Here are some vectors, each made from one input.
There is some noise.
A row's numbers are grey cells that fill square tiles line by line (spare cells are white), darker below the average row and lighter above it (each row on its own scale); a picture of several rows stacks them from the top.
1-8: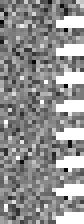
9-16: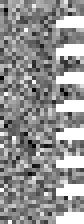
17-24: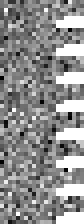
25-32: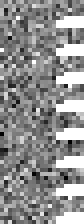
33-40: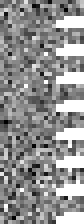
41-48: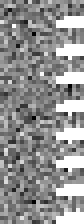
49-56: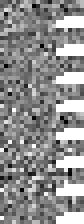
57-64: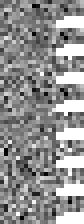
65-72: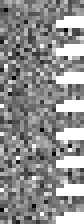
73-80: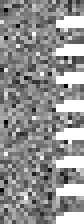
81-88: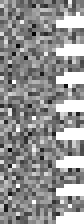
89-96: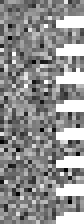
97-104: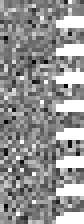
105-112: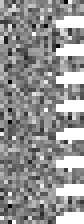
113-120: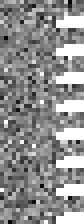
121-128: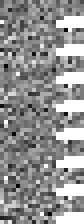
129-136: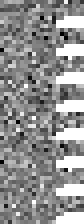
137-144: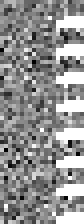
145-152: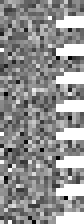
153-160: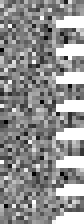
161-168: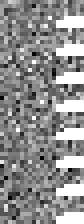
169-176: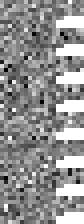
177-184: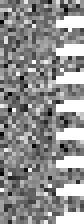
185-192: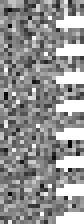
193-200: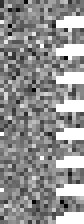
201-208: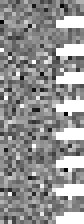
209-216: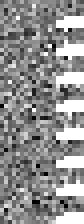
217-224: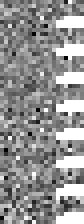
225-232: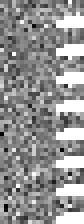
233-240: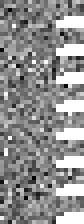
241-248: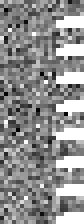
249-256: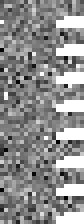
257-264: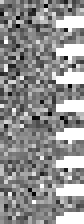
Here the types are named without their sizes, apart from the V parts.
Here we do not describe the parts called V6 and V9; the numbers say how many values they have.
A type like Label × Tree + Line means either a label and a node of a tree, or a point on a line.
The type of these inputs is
Label × (Line + V9) + V6.
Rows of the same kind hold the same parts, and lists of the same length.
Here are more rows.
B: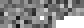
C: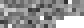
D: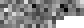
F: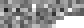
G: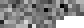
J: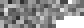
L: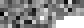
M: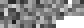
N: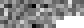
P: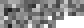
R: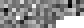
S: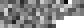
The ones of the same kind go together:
B, C, J, L, M, N, S
D, G
F, P, R

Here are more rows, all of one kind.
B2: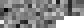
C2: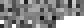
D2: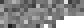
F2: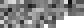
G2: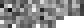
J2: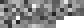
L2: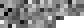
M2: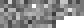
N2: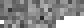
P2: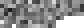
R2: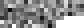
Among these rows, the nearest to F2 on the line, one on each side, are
B2 and C2.
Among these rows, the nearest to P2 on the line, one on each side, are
L2 and R2.
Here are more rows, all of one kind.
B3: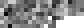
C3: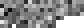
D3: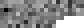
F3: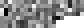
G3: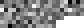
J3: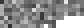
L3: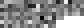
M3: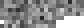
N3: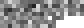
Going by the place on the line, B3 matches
C3 and F3.
